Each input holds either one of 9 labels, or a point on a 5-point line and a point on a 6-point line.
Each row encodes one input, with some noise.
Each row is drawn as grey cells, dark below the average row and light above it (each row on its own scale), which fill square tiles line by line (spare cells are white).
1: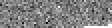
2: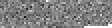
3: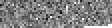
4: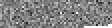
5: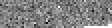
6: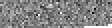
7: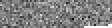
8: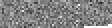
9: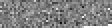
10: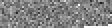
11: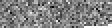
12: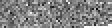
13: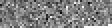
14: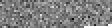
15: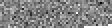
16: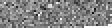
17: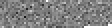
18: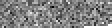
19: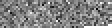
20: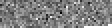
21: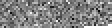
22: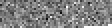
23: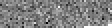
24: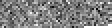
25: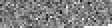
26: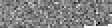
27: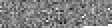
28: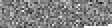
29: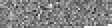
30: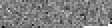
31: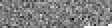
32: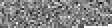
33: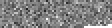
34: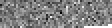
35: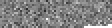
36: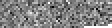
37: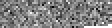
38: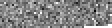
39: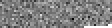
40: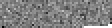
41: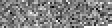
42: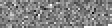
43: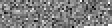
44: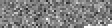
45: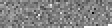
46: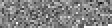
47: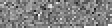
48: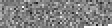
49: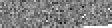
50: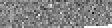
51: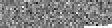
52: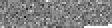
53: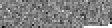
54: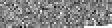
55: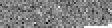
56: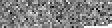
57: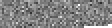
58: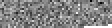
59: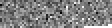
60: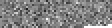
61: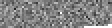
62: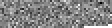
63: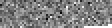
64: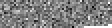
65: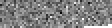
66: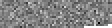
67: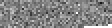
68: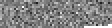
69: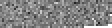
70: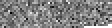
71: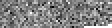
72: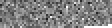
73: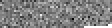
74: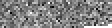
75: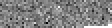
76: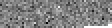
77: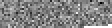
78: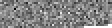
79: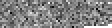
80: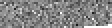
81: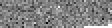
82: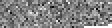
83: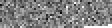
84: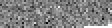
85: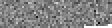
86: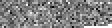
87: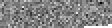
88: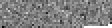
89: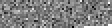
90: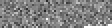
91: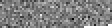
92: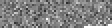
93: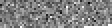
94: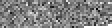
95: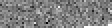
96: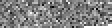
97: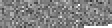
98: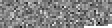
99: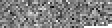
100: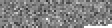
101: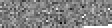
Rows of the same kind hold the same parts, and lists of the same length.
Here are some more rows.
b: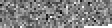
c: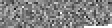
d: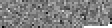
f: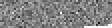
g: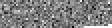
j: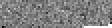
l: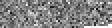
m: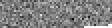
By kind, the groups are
b, d, g, j, l, m
c, f

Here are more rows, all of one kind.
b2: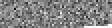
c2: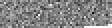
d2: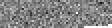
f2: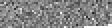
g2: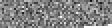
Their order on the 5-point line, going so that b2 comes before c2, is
d2, g2, b2, f2, c2.
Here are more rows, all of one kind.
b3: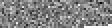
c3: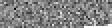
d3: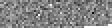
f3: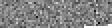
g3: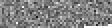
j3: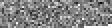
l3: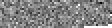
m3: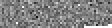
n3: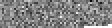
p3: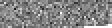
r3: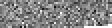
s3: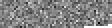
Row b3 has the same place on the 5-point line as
j3 and l3.
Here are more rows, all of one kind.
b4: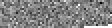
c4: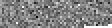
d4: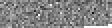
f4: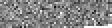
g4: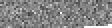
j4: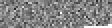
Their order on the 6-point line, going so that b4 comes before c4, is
g4, j4, d4, f4, b4, c4.
